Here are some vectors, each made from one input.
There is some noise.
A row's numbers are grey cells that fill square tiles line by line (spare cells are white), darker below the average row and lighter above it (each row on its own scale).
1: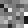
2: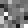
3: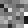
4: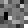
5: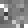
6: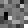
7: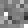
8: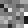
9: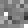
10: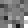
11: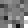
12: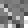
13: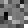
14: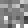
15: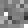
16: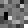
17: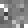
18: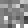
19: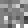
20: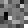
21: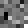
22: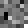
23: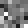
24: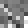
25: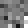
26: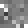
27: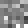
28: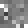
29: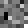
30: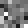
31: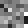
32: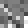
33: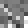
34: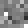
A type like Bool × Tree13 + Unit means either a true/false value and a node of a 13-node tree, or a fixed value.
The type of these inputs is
Bool × Bool × Bool.
